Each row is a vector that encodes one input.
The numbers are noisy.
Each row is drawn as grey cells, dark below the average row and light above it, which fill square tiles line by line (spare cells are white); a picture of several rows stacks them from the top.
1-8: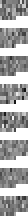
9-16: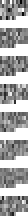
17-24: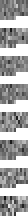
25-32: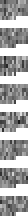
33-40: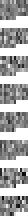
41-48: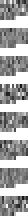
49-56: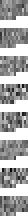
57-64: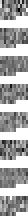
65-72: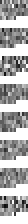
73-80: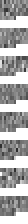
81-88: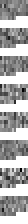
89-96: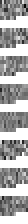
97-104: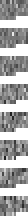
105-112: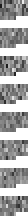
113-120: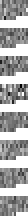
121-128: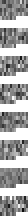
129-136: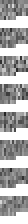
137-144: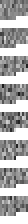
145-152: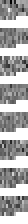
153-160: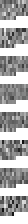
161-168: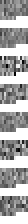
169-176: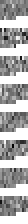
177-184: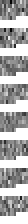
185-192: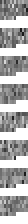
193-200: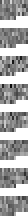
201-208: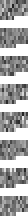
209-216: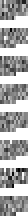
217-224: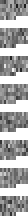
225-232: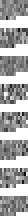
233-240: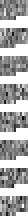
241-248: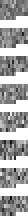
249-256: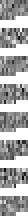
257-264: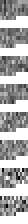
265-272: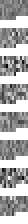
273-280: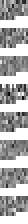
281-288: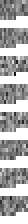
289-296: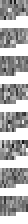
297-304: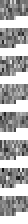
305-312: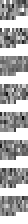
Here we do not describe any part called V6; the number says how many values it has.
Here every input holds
a point on a 9-point line and two values of V6, together with either a point on a 9-point line, or three true/false values.
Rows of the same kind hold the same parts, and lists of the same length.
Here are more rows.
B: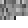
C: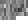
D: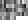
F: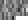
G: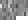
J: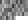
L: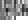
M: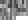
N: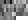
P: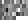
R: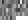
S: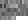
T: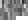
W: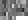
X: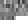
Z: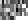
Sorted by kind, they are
B, D, L, N, P, S, W, Z
C, F, G, J, M, R, T, X

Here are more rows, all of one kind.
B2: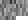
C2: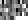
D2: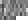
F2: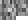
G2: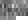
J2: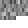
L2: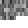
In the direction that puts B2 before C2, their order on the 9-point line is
G2, B2, J2, F2, L2, D2, C2.
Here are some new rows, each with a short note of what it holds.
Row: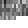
a point on a 9-point line, three true/false values and two values of V6
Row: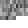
a point on each of two 9-point lines and two values of V6
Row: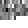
a point on a 9-point line, three true/false values and two values of V6
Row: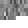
a point on a 9-point line, three true/false values and two values of V6
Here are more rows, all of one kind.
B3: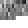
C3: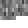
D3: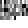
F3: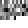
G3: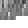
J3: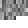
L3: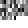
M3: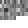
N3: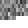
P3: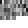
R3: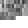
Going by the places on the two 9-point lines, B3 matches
D3, F3 and L3.
